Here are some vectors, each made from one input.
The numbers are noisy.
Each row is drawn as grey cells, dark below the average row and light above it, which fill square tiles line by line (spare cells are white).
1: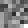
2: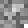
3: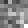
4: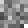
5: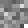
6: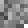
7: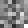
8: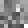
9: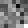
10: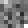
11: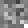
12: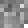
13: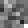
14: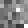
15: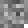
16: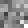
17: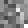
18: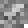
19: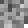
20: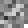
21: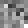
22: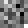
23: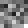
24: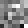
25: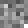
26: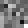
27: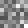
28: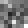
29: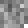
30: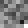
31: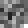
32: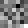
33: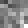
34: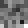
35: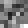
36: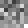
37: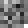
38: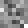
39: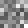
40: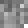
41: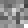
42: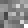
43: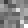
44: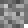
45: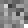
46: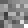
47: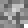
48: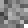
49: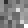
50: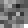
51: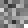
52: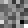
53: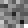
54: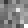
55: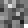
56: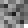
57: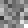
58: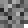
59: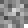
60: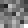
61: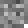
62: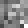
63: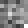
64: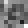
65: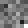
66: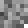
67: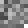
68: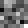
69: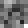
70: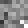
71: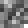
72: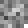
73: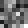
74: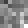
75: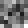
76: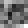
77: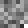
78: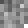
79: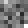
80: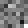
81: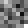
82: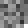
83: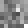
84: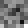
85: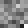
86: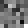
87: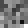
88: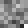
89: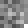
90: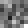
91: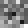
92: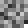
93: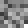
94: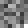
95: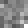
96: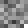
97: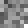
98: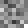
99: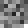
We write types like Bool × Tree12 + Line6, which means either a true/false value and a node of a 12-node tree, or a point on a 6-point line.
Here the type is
Bool × Tree9 + Label8.
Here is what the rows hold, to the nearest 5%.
About 60% of them hold one of 8 labels. The rest hold a node of a 9-node tree and a true/false value.
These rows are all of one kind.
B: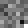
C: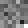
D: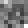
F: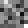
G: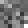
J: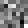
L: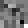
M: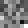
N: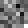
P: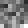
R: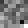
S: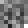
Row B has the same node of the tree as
C, G and S.
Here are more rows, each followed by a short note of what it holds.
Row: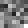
a node of a 9-node tree and a true/false value
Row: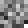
one of 8 labels
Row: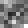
a node of a 9-node tree and a true/false value
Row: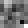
a node of a 9-node tree and a true/false value
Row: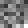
a node of a 9-node tree and a true/false value
